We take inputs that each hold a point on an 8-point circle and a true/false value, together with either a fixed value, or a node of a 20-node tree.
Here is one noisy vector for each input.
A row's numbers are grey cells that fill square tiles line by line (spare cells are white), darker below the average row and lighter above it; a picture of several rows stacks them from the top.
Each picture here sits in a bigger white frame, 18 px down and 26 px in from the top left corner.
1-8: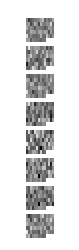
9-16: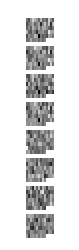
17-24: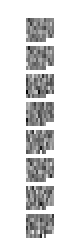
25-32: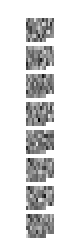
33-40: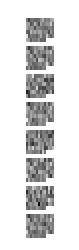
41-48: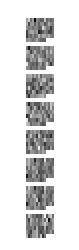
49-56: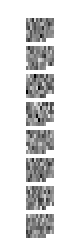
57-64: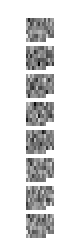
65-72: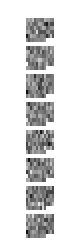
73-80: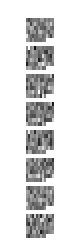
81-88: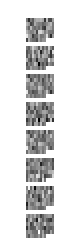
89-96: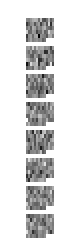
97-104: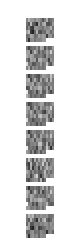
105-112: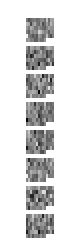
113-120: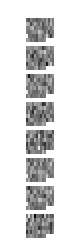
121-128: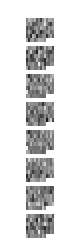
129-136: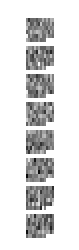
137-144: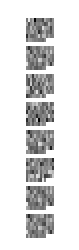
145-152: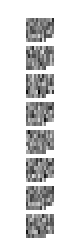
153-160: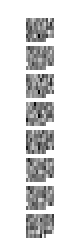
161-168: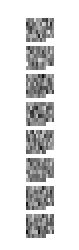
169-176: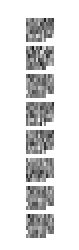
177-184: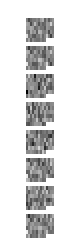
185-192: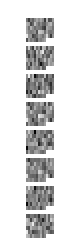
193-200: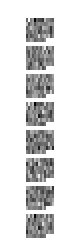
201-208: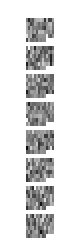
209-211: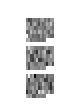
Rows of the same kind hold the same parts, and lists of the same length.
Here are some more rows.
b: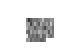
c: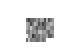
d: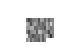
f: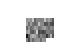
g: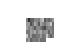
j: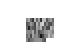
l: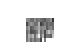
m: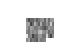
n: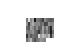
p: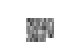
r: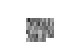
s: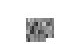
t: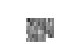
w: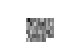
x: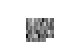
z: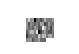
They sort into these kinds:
b, c, d, g, m, p, r, t, w
f, j, l, n, s, x, z

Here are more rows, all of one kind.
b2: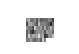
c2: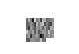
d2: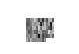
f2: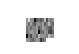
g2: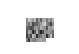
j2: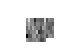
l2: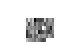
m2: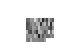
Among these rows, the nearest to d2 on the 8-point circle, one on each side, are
c2 and m2.
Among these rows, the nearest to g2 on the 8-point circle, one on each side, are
b2 and c2.
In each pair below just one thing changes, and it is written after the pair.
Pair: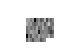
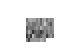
the node of the tree
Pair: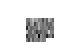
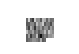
the node of the tree
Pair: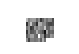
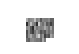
the place on the 8-point circle
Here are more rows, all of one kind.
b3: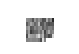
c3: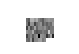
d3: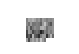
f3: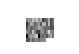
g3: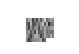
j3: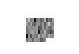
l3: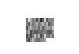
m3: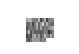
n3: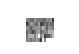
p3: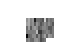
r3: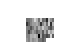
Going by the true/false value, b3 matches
c3, g3, l3 and n3.
